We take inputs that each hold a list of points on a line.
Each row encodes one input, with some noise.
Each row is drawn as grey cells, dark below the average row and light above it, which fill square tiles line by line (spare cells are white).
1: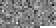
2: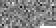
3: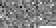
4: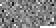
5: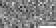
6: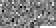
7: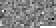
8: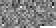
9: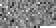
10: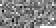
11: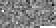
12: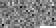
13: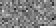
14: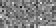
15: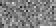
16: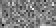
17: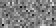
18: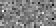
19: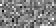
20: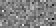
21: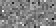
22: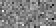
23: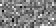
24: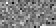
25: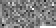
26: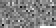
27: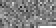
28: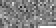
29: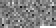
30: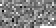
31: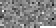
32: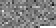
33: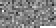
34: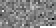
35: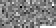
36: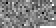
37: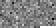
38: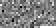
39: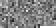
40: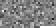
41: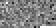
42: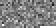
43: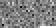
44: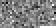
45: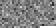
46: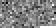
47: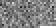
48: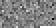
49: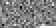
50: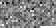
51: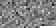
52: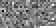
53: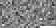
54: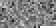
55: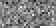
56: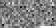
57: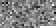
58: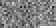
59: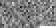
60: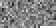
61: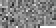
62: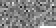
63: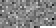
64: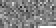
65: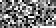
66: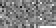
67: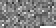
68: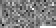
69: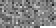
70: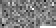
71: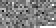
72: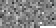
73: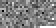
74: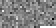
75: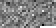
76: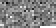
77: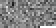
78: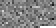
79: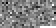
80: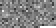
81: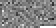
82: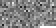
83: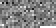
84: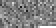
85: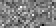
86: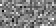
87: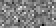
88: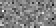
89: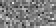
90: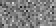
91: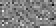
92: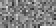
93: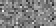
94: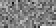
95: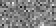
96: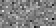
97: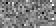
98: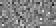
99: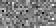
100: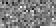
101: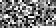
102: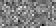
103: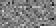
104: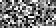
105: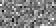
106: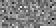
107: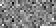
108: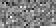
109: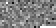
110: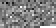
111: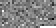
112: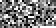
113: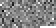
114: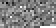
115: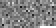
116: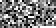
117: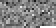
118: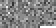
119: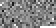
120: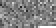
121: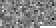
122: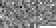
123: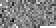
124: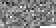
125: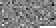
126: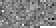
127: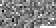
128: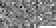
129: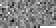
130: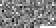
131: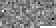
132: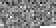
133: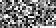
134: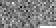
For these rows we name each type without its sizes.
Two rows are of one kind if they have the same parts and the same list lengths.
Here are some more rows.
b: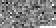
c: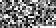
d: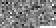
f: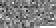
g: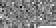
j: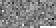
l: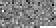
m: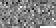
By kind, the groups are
b, d, f, g
c
j, l, m

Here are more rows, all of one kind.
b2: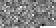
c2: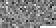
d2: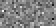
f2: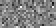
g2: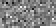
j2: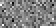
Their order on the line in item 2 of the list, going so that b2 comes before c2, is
j2, d2, b2, g2, c2, f2.
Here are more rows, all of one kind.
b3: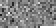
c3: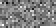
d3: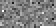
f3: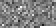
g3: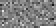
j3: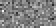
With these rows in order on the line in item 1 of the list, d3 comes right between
b3 and j3.
